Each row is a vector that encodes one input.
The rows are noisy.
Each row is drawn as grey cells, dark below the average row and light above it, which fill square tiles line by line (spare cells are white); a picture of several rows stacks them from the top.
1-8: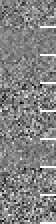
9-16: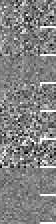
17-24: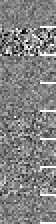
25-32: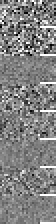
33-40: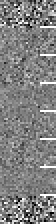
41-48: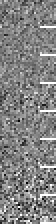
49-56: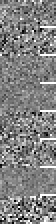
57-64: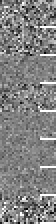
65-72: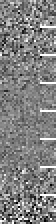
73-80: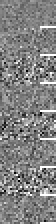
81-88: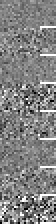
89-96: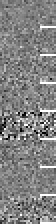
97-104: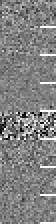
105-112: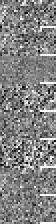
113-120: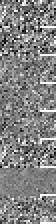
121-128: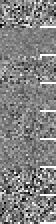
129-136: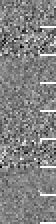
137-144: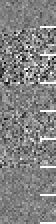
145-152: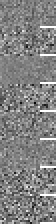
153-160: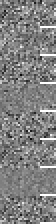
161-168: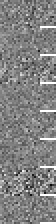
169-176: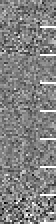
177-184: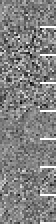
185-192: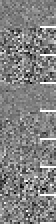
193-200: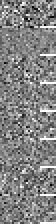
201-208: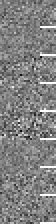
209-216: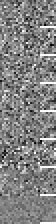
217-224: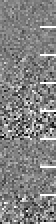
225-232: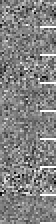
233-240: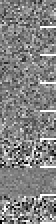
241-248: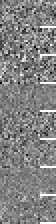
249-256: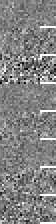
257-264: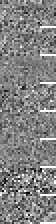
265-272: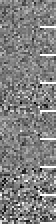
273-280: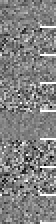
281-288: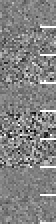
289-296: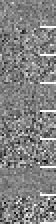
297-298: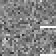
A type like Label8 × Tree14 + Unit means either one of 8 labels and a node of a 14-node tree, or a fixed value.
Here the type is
Circle6 + (Circle16 + Unit) × Line10.
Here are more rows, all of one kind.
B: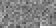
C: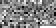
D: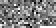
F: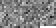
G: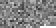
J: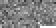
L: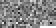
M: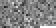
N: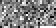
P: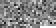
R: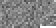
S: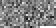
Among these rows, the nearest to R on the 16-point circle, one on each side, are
F and M.
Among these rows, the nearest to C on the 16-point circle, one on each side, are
G and S.
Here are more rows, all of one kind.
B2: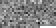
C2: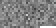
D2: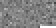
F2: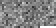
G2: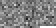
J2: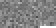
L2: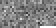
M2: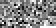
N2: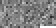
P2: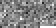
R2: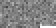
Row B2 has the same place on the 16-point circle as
C2, L2 and M2.
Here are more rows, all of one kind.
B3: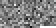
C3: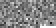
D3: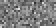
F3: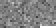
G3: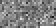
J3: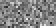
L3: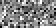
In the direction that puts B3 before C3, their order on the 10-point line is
B3, D3, L3, C3, J3, F3, G3.
